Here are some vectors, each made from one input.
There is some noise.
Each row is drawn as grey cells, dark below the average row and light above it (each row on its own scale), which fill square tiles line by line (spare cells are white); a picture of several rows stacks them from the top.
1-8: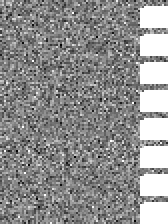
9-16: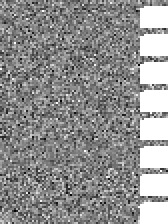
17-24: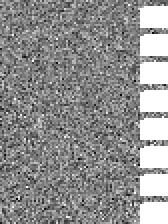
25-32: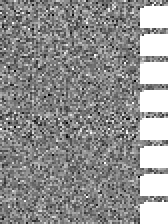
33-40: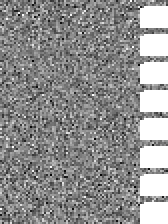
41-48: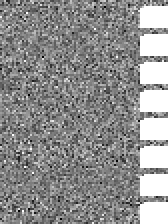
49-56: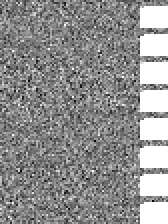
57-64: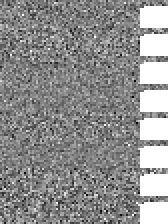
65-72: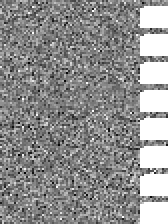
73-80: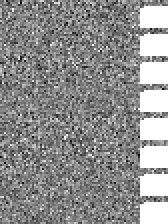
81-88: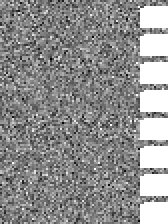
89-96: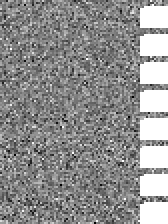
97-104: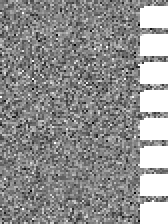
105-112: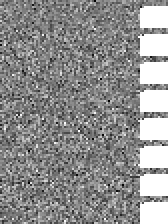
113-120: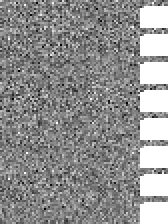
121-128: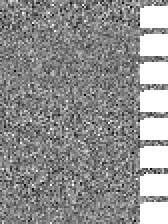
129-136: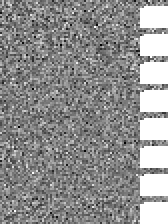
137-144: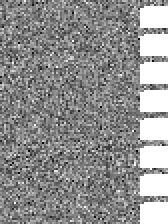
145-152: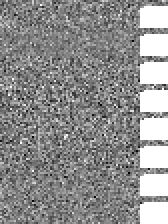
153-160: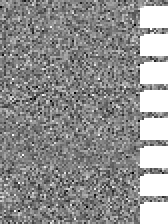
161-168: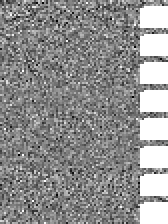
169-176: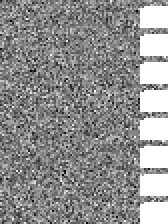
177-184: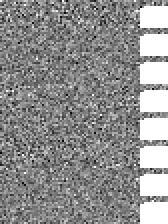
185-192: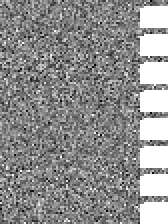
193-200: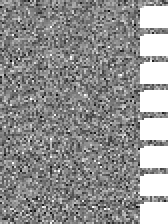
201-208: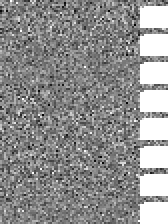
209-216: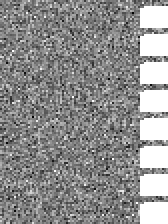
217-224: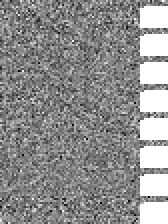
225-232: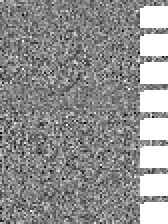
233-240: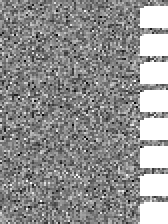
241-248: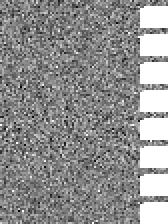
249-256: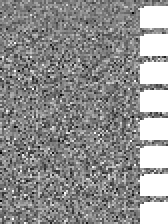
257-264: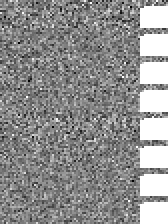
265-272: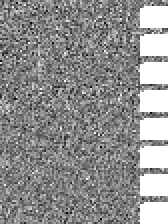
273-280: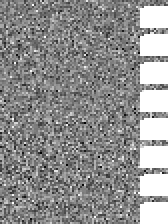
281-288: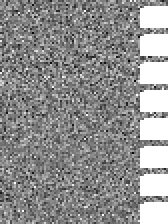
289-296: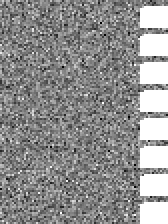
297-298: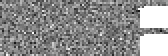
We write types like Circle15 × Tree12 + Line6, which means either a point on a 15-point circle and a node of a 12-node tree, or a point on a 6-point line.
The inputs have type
Label4 × (Tree11 + Unit).
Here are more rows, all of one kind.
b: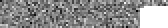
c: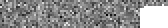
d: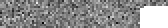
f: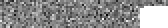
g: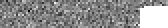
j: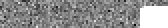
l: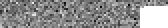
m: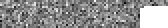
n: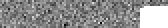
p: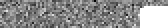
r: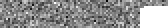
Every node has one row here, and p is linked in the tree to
c, d and n.
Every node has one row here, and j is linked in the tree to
l, m and n.
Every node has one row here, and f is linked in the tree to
g and n.
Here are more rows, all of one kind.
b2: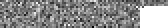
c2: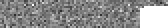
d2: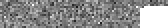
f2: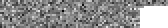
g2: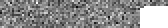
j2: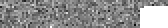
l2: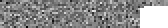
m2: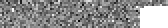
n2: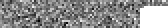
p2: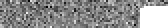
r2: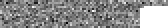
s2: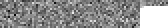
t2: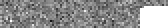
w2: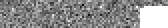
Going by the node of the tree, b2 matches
c2, d2, m2 and w2.
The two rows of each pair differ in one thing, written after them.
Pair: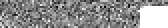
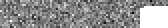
the node of the tree
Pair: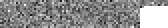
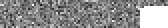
the node of the tree
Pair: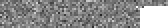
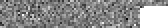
the node of the tree
